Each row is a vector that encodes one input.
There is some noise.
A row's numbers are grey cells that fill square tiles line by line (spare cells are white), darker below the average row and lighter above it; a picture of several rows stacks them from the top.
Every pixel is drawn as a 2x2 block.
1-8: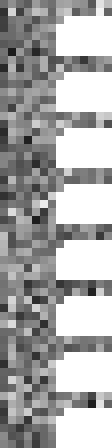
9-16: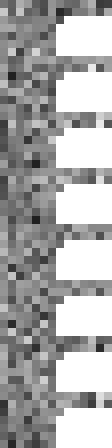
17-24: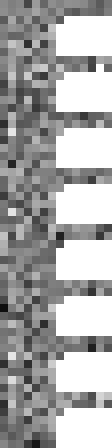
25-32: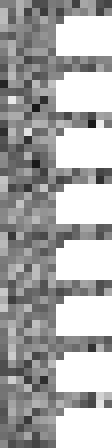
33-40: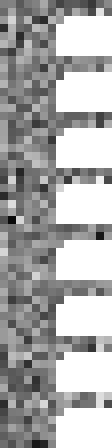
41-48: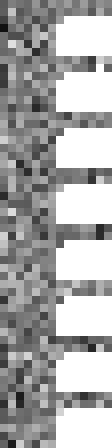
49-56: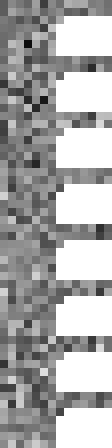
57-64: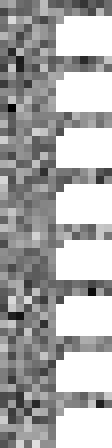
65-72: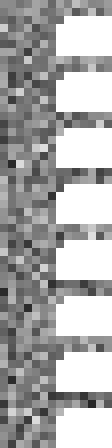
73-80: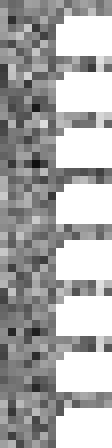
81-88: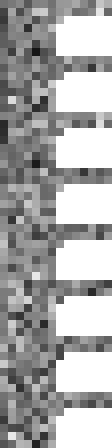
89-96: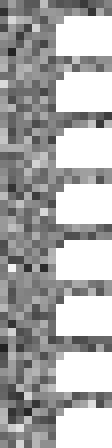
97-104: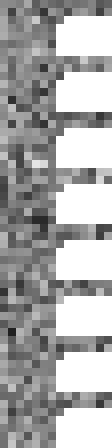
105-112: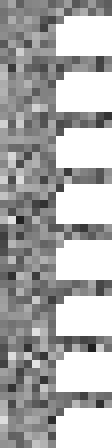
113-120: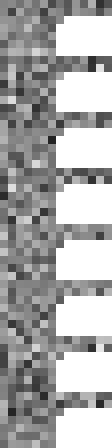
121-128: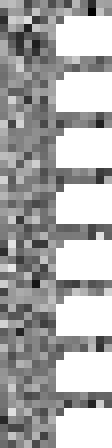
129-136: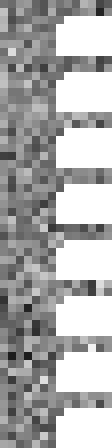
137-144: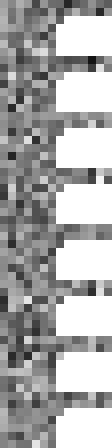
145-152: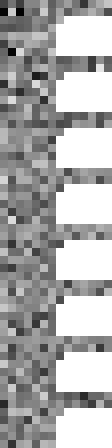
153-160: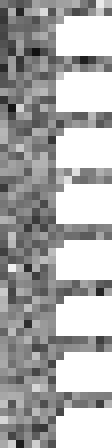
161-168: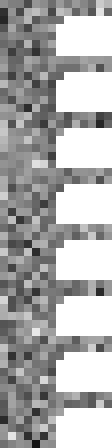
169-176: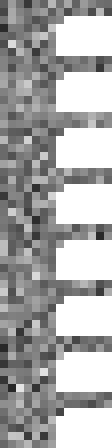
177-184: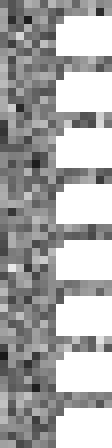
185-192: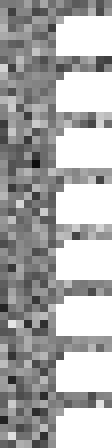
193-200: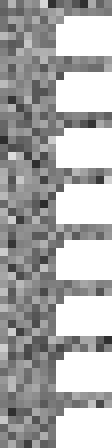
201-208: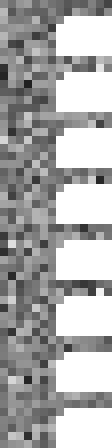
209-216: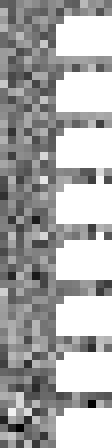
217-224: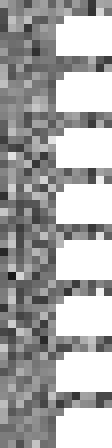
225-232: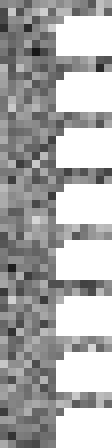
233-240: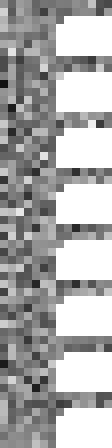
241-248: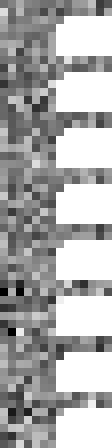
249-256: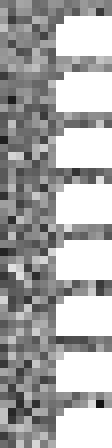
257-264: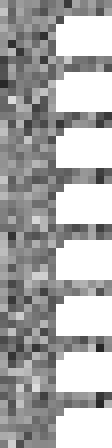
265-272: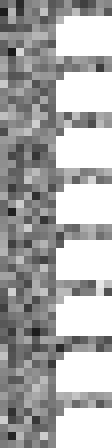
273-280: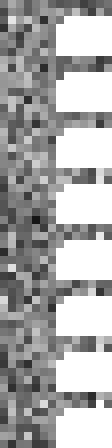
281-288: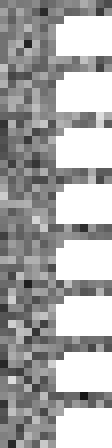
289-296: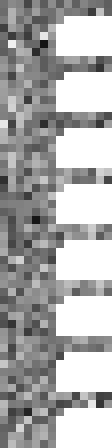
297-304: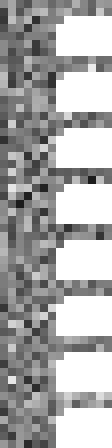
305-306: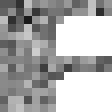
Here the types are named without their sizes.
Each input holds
a list of points on a line.
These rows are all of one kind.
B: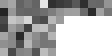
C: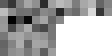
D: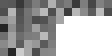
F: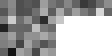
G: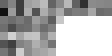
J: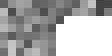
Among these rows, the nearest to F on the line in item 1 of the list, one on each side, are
B and D.
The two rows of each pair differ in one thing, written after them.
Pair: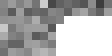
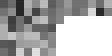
the place on the line in item 2 of the list
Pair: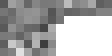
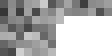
the place on the line in item 2 of the list
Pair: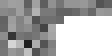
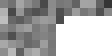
the place on the line in item 1 of the list
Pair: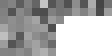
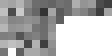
the place on the line in item 2 of the list
